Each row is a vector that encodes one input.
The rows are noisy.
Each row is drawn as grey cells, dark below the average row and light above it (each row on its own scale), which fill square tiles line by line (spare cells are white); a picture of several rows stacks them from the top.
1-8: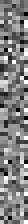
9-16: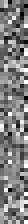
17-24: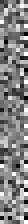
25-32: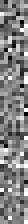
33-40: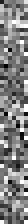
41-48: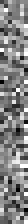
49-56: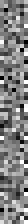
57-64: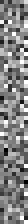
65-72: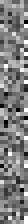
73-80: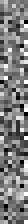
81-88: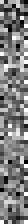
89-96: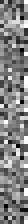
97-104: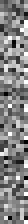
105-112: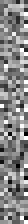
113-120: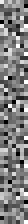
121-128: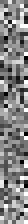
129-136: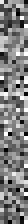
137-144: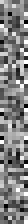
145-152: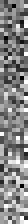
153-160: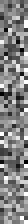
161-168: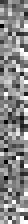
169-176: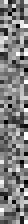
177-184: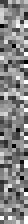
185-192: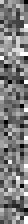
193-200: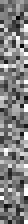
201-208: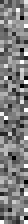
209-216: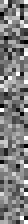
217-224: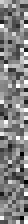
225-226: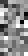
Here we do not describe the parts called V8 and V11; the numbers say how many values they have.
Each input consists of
either a fixed value, or one of 9 labels and a value of V11, or a true/false value and a value of V8.
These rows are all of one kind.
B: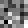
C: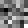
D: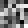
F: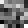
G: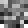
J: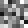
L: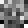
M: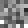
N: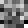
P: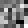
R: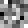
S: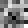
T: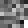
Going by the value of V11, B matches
G and R.
